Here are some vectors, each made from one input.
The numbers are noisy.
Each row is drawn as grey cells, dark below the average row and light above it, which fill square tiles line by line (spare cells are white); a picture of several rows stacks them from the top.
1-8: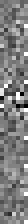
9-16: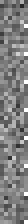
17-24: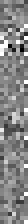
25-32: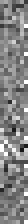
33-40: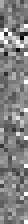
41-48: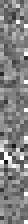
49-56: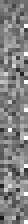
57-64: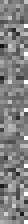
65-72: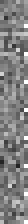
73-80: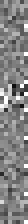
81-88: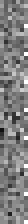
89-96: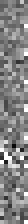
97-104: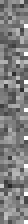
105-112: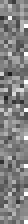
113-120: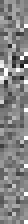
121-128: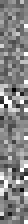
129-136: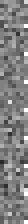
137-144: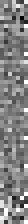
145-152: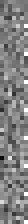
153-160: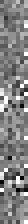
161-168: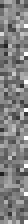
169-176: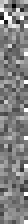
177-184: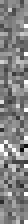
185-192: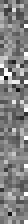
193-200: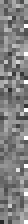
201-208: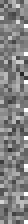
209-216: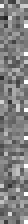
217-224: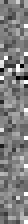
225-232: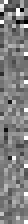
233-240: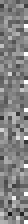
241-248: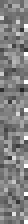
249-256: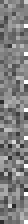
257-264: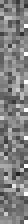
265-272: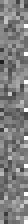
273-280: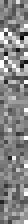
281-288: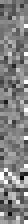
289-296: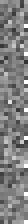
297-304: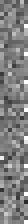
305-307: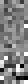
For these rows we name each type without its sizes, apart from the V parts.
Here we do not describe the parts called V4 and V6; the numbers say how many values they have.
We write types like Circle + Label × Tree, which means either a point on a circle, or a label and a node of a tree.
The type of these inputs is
Bool × Circle × (Tree + V6) + V4.
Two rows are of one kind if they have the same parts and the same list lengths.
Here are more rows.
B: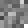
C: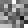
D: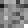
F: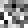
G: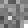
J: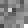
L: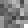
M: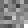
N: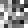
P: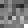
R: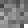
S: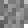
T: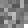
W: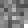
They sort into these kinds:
B, C, D, M, P, R, T, W
F, N
G, J, L, S

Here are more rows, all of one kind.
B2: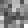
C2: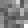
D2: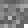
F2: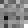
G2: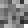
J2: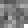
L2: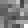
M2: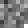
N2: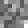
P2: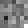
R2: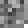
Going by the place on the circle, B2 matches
F2, J2, M2 and P2.
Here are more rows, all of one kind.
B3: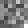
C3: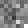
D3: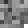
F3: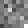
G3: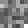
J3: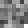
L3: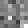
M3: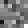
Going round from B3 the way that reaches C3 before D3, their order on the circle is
B3, M3, J3, G3, C3, L3, F3, D3.
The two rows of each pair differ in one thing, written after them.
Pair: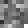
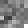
the true/false value
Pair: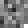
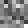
the node of the tree
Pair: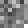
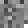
the true/false value
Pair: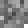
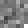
the node of the tree
